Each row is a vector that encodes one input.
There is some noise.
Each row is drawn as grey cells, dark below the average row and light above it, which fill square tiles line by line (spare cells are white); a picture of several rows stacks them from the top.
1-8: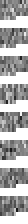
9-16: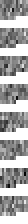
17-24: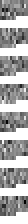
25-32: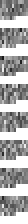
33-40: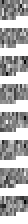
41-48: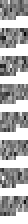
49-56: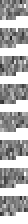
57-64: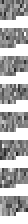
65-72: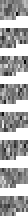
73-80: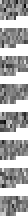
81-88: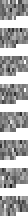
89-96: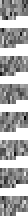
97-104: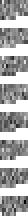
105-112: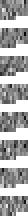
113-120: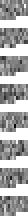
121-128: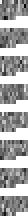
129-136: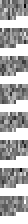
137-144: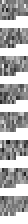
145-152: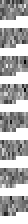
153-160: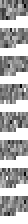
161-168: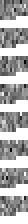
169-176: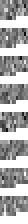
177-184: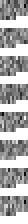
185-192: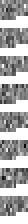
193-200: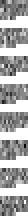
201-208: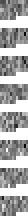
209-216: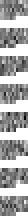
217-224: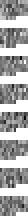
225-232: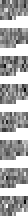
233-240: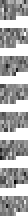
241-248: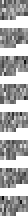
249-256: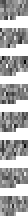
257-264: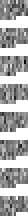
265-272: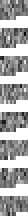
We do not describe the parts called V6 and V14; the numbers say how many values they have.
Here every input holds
a point on an 8-point line and a value of V14, together with either a point on a 9-point line, or a value of V6.
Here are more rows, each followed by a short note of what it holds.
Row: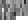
a point on an 8-point line, a point on a 9-point line and a value of V14
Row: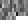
a point on an 8-point line, a value of V6 and a value of V14
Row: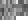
a point on an 8-point line, a value of V6 and a value of V14
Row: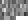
a point on an 8-point line, a value of V6 and a value of V14
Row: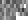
a point on an 8-point line, a value of V6 and a value of V14
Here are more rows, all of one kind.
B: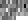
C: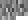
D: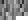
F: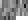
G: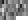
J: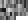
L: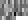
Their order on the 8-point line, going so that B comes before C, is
F, L, G, B, J, C, D.
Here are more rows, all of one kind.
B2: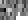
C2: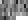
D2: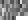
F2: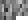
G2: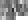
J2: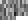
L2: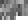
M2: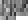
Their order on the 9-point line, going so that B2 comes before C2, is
D2, F2, L2, G2, J2, M2, B2, C2.
